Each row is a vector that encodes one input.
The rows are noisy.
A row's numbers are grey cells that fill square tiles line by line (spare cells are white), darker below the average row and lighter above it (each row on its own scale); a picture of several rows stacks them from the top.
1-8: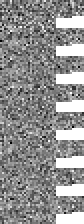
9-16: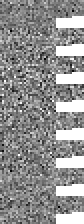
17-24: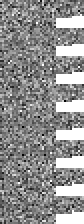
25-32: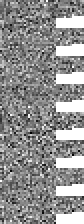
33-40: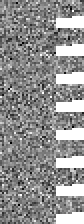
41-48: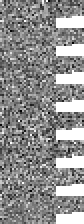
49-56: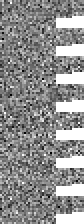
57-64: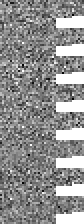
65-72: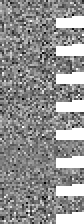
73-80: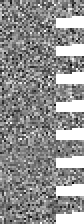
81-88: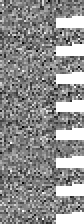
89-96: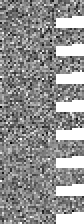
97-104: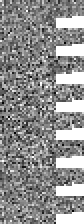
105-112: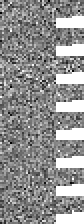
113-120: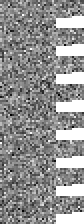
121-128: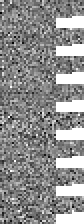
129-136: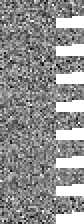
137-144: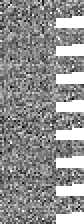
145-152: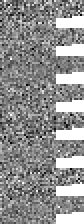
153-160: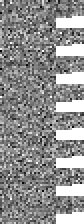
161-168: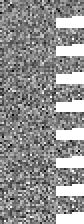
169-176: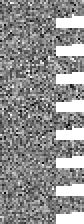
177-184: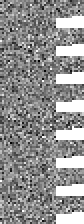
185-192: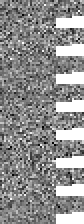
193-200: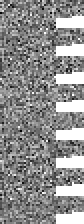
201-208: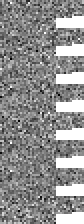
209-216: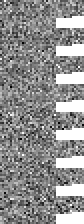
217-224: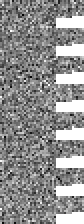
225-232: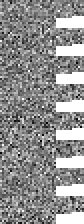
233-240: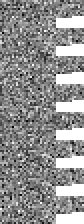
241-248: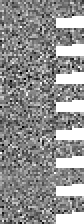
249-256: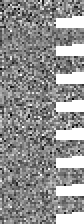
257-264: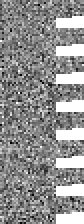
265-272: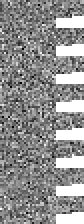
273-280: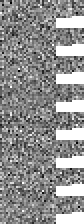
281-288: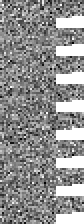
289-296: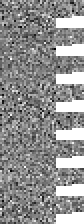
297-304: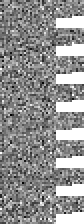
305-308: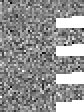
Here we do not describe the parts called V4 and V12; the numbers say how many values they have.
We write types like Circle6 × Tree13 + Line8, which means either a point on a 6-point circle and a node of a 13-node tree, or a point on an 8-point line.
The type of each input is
Line7 + (Line15 + V4) × V12.
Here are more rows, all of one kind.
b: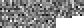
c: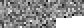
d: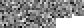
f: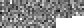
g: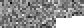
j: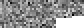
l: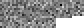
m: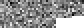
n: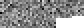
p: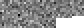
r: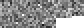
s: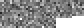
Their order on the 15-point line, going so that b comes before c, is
b, f, n, m, d, l, j, s, g, c, p, r.
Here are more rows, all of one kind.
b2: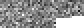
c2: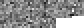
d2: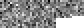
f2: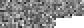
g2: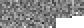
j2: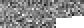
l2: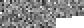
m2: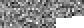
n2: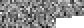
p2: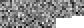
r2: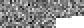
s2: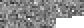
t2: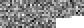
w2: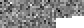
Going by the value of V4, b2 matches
j2, l2 and r2.
